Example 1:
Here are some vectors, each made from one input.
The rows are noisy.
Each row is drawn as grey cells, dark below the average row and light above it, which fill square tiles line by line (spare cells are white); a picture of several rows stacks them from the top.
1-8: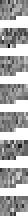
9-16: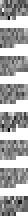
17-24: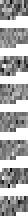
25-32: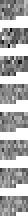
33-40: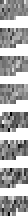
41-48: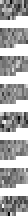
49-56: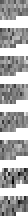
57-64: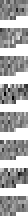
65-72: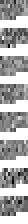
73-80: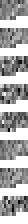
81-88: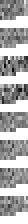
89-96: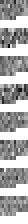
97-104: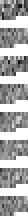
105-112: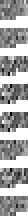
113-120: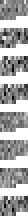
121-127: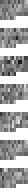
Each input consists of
either one of 7 labels and a point on a 13-point line, or a point on a 10-point line.
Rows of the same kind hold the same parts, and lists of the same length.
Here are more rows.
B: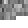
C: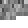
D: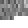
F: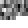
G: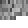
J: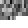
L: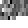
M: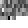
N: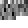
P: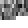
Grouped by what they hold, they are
B, C, D, G
F, J, L, M, N, P

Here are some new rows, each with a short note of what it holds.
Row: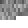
one of 7 labels and a point on a 13-point line
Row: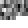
a point on a 10-point line
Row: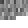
one of 7 labels and a point on a 13-point line
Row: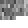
one of 7 labels and a point on a 13-point line
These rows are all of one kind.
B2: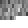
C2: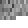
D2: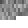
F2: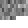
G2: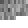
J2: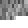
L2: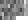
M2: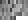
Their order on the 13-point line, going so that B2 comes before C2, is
M2, B2, C2, J2, D2, G2, F2, L2.
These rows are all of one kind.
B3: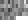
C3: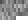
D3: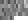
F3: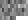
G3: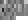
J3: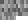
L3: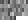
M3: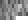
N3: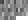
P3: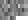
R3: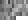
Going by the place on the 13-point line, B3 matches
D3, J3 and P3.
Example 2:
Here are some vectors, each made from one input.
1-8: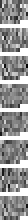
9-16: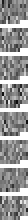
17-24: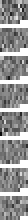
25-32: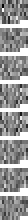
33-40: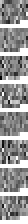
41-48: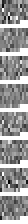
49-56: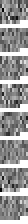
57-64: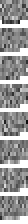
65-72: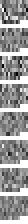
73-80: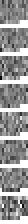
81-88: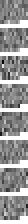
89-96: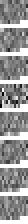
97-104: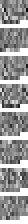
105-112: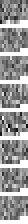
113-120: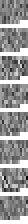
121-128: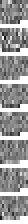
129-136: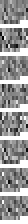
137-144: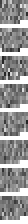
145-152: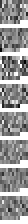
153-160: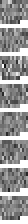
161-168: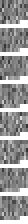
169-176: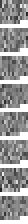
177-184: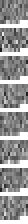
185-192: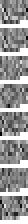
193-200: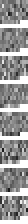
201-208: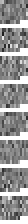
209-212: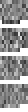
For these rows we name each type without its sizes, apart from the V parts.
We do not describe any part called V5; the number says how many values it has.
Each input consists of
either a point on a line and a true/false value, or a value of V5.
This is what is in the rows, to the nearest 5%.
About 60% of them hold a point on a line and a true/false value. The rest hold a value of V5.
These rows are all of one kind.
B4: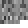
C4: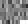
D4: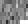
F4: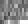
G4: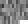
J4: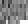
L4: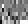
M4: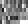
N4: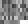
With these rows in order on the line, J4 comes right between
B4 and F4.
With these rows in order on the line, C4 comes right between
D4 and G4.
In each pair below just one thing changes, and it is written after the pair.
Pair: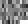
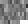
the true/false value
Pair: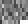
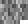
the true/false value
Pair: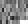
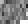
the true/false value
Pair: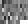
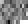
the place on the line
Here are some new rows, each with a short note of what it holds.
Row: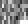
a value of V5
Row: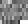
a value of V5
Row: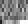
a point on a line and a true/false value
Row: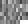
a value of V5
